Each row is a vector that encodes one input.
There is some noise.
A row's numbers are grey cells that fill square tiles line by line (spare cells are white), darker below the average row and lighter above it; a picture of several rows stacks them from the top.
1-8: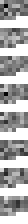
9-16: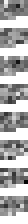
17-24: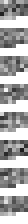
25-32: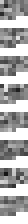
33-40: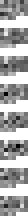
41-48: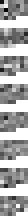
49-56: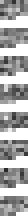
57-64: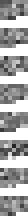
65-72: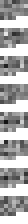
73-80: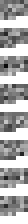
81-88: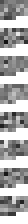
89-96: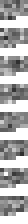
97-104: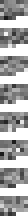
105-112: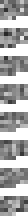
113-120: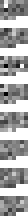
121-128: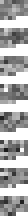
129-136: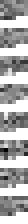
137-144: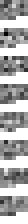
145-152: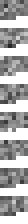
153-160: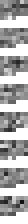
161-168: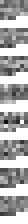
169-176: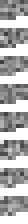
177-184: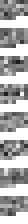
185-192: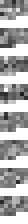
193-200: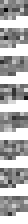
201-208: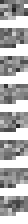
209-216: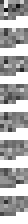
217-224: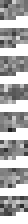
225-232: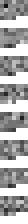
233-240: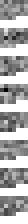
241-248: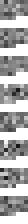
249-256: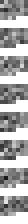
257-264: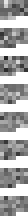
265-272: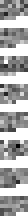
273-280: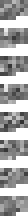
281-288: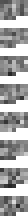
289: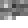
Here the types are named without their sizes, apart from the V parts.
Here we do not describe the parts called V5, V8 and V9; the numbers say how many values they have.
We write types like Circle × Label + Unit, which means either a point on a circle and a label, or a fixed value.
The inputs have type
(Bool × V9 + V8) × V5 + List(Line).
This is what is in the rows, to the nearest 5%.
About 70% of them hold a value of V5, together with either a true/false value and a value of V9, or a value of V8. The rest are lists of points on a line.
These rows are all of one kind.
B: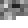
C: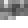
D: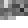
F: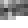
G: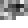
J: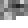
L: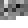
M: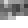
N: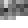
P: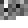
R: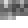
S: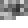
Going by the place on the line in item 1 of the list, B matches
G and J.
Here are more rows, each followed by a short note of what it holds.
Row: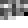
the empty list
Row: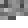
a true/false value, a value of V5 and a value of V9
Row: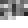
the empty list
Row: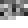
the empty list
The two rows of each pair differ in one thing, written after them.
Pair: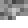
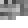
the value of V9
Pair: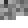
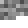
the value of V9
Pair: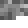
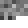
the value of V9
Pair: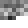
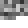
the value of V9
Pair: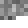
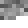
the value of V9
